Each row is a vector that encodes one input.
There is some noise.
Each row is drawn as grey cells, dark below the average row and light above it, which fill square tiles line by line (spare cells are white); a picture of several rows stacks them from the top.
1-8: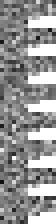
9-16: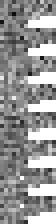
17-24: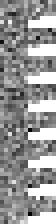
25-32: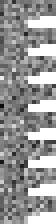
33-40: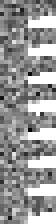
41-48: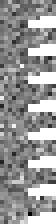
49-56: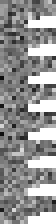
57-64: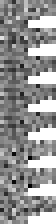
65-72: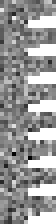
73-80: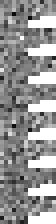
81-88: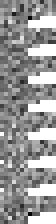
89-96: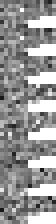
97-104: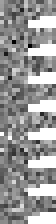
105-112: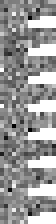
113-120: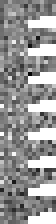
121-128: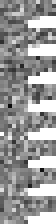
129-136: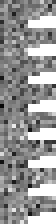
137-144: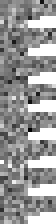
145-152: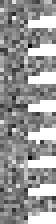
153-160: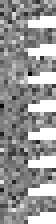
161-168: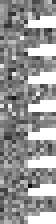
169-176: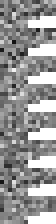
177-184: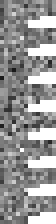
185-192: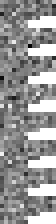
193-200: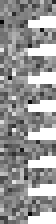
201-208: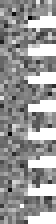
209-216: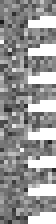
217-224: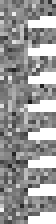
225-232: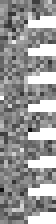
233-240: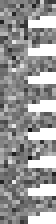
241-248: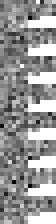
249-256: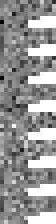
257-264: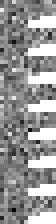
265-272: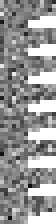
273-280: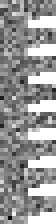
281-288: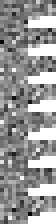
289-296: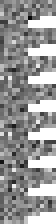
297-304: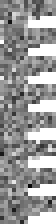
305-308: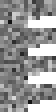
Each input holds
a true/false value, together with either a point on a 9-point line, or a point on a 16-point line.
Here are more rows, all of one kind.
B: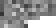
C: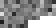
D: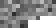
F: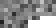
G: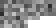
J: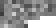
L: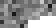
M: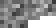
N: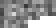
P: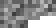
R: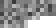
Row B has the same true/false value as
G, J, N and R.
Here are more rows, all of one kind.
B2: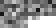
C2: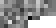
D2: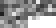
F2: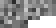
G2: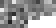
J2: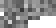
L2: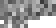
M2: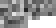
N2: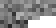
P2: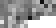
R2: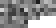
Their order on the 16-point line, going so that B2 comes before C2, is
D2, B2, R2, G2, M2, N2, F2, C2, J2, L2, P2.
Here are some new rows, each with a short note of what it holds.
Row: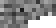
a point on a 16-point line and a true/false value
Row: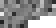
a point on a 9-point line and a true/false value
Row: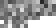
a point on a 16-point line and a true/false value
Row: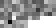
a point on a 16-point line and a true/false value
